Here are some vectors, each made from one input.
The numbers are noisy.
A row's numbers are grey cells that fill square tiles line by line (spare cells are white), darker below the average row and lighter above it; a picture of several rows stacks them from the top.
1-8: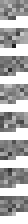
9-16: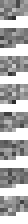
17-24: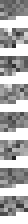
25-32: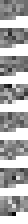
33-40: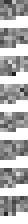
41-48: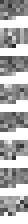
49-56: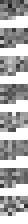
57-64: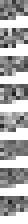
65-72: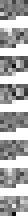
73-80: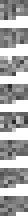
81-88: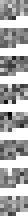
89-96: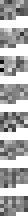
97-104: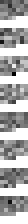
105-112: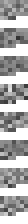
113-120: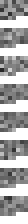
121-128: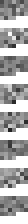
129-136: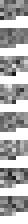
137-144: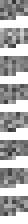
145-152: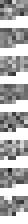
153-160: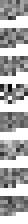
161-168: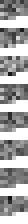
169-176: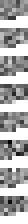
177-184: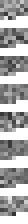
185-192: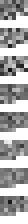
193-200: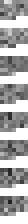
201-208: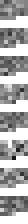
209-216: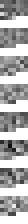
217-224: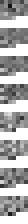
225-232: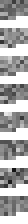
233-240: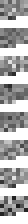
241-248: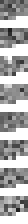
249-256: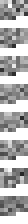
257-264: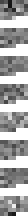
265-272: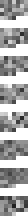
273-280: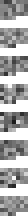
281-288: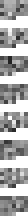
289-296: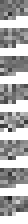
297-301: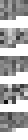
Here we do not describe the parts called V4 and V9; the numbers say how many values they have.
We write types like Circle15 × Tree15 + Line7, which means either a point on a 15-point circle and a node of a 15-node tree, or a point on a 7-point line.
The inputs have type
(Bool × V4 + Unit) × V9 + Line13.
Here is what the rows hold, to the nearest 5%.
About 35% of them hold a point on a 13-point line. The rest hold a value of V9, together with either a fixed value, or a true/false value and a value of V4.
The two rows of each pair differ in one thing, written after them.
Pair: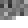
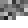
the true/false value
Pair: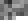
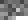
the true/false value
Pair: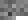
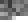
the value of V9
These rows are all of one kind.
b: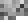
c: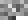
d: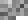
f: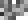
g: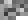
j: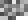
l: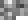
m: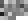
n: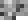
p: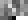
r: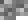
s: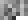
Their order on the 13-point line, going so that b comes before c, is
l, n, m, b, d, g, r, c, p, j, s, f.
